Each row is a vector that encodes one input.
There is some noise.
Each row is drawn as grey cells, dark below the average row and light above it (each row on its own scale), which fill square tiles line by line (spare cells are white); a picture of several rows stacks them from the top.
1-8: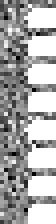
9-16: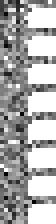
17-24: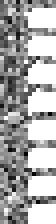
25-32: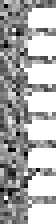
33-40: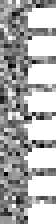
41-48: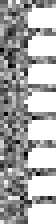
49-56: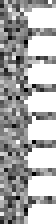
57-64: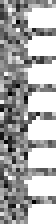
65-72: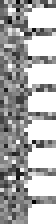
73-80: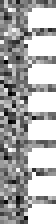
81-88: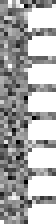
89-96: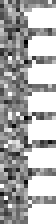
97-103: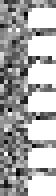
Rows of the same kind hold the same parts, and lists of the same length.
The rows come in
2 kinds.
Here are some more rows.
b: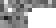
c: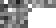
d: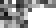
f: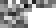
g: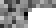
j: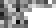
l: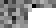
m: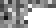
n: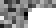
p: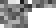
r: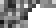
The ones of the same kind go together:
b, c, d, f, j, m, p
g, l, n, r

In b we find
a point on a 10-point circle and a true/false value.
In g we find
a point on a 10-point line.
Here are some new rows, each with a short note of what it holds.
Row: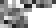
a point on a 10-point circle and a true/false value
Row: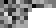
a point on a 10-point line
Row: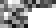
a point on a 10-point circle and a true/false value
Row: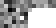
a point on a 10-point line
